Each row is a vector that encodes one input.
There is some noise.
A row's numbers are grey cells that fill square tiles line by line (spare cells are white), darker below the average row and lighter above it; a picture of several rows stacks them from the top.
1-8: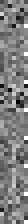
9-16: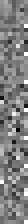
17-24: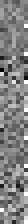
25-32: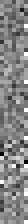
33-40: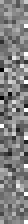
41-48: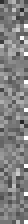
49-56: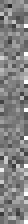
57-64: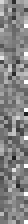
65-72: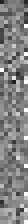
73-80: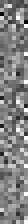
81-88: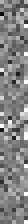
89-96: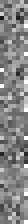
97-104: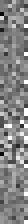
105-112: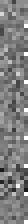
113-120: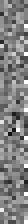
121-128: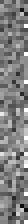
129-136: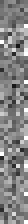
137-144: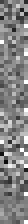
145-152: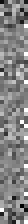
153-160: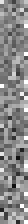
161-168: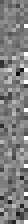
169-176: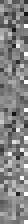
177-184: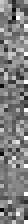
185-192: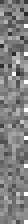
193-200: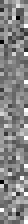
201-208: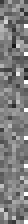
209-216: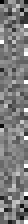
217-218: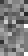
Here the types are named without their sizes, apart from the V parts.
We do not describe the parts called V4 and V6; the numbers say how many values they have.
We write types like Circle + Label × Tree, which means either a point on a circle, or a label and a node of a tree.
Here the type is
(Bool × Label × V4 + List(V6)) × Circle.
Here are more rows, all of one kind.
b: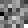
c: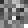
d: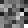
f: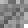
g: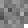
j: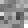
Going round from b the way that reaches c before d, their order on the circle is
b, j, c, d, g, f.
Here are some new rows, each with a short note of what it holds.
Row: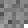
a point on a circle, together with a list of one item
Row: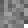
a point on a circle, together with a list of two items
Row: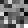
a point on a circle, together with a list of one item
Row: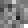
a point on a circle, together with a list of one item
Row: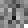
a point on a circle, together with a list of two items
